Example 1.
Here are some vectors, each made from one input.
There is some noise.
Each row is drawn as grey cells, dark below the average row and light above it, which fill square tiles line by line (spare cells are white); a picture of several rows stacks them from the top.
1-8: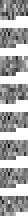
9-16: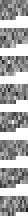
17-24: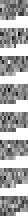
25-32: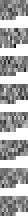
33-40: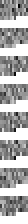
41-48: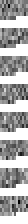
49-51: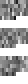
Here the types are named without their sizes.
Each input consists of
a label.
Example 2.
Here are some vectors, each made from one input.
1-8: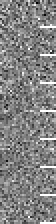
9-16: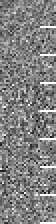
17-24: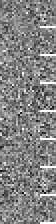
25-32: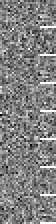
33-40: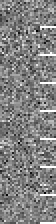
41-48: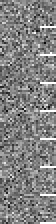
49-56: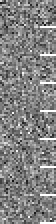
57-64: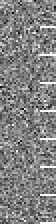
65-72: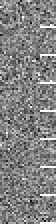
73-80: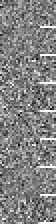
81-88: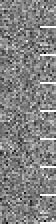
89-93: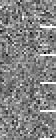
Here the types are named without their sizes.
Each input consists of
a node of a tree.
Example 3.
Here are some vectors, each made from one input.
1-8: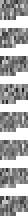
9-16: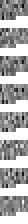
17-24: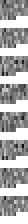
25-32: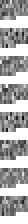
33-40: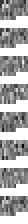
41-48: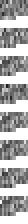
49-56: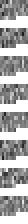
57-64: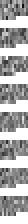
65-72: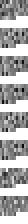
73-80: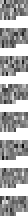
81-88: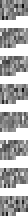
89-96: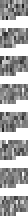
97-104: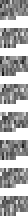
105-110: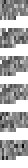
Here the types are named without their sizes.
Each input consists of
a point on a line.
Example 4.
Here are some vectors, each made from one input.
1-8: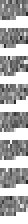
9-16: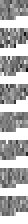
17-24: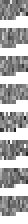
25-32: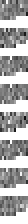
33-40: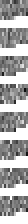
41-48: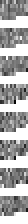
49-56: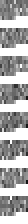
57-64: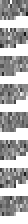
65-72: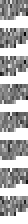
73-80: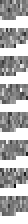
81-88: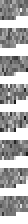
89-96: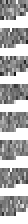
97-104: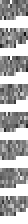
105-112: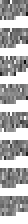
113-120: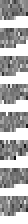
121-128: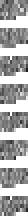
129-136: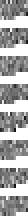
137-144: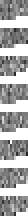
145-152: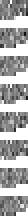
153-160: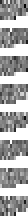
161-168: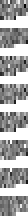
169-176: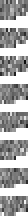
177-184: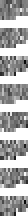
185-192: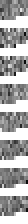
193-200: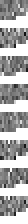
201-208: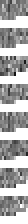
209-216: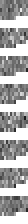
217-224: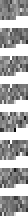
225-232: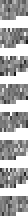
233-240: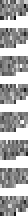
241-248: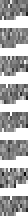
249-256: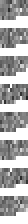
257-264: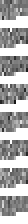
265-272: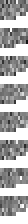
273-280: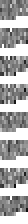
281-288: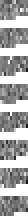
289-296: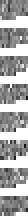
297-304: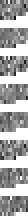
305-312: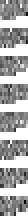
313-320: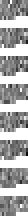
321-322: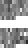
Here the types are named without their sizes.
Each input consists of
a point on a line.
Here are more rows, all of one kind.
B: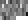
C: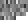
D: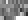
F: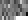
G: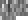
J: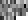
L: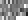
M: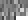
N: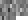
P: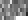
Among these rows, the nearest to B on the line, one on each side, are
D and G.
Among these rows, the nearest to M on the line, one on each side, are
C and N.
